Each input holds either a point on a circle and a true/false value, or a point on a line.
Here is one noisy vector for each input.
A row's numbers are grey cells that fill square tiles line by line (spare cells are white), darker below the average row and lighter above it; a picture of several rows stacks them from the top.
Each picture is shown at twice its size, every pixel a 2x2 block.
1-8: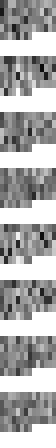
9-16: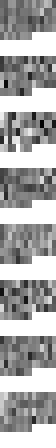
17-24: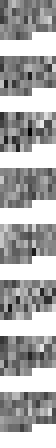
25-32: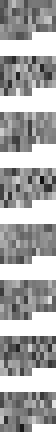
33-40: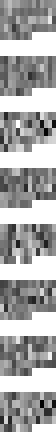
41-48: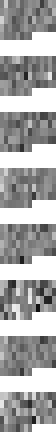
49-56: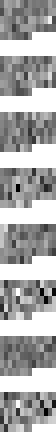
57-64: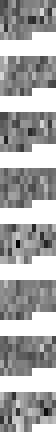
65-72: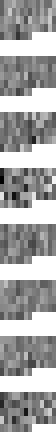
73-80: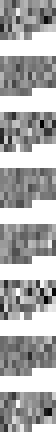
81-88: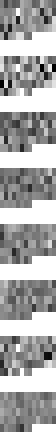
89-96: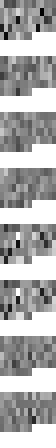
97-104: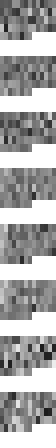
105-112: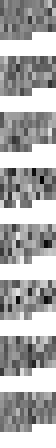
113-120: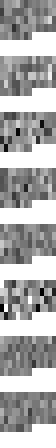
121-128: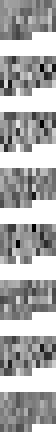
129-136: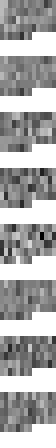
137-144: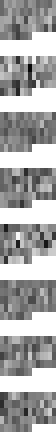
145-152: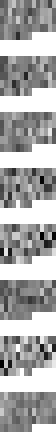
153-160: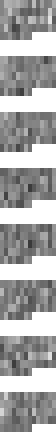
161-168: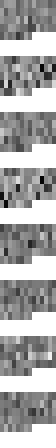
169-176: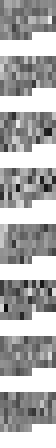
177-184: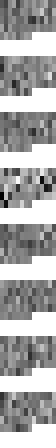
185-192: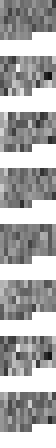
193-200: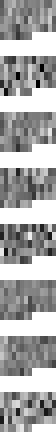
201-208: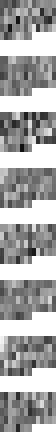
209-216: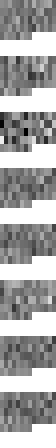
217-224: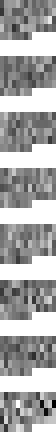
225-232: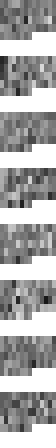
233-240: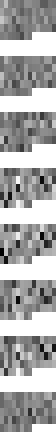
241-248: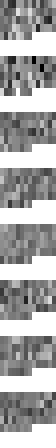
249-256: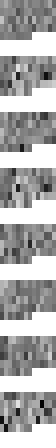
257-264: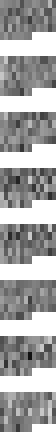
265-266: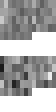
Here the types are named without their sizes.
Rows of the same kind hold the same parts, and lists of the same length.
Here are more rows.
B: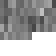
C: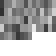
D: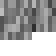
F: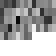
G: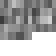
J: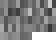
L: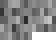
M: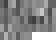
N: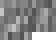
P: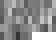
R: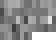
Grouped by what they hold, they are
B, C, D, G, J, L, M, N, P, R
F

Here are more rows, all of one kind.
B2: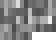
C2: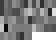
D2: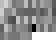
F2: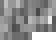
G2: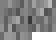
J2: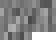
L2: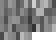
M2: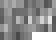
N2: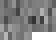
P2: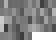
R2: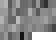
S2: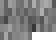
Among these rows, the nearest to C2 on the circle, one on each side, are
J2 and M2.
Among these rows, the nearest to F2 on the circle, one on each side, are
D2 and P2.
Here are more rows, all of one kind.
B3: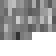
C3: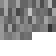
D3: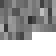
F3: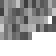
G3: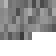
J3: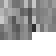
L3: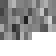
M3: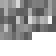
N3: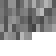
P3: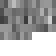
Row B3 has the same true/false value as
F3, L3, M3 and P3.
